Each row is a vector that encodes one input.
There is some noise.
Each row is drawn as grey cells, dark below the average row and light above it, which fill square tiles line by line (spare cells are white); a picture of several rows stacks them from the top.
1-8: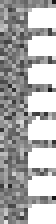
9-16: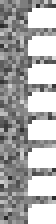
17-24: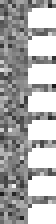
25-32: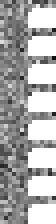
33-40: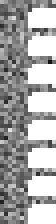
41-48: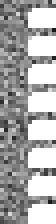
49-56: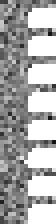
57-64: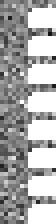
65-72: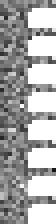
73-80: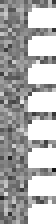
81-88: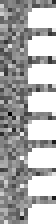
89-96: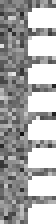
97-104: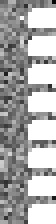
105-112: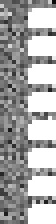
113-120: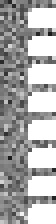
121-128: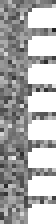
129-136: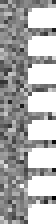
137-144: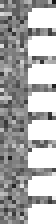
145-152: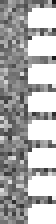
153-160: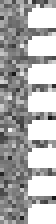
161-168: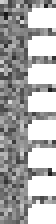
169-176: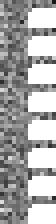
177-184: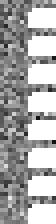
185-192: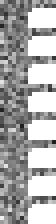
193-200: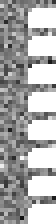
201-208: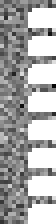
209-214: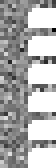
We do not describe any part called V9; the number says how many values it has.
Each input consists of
either one of 8 labels and a true/false value, or a value of V9.
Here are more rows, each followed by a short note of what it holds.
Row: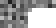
a value of V9
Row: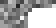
one of 8 labels and a true/false value
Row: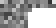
a value of V9
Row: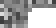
one of 8 labels and a true/false value
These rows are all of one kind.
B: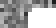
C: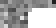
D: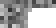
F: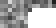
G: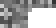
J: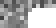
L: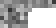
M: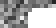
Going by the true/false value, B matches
F and G.
